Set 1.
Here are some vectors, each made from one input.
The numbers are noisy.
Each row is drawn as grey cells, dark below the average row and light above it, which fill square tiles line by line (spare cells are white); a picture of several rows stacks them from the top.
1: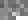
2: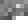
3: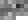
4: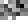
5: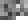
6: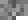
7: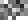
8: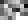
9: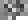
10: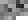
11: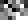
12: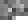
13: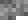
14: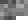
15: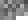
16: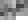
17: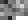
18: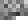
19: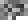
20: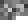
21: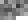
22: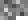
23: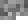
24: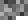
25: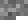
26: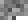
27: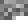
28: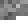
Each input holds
a point on a 5-point line.
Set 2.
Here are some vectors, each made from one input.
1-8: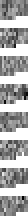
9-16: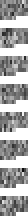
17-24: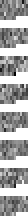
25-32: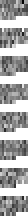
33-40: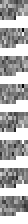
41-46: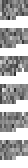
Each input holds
either a point on a 6-point circle, or a fixed value.
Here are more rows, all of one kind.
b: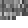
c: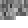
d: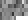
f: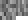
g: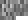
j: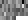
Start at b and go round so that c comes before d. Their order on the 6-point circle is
b, c, f, d, g, j.
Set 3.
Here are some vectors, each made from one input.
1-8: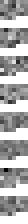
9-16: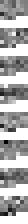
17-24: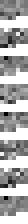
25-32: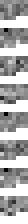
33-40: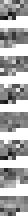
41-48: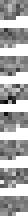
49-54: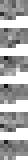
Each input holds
either a fixed value, or a node of a 10-node tree.
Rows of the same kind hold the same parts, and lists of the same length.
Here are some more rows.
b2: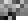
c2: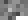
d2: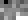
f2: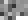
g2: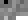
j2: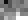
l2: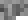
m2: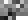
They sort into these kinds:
b2, m2
c2, d2, f2, g2, j2, l2

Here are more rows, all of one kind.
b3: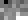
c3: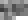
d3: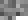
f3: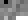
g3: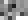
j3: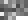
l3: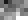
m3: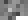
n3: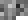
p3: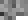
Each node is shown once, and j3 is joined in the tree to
n3.
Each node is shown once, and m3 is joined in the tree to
c3, d3 and f3.
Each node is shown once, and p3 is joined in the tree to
d3 and g3.
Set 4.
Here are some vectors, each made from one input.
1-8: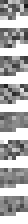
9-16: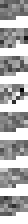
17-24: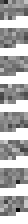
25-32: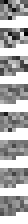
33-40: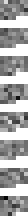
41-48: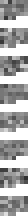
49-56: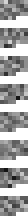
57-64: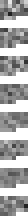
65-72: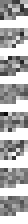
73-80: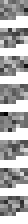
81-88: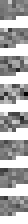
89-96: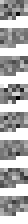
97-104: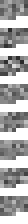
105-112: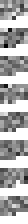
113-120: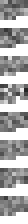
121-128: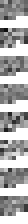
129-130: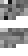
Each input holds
either a point on a 17-point circle, or a fixed value.
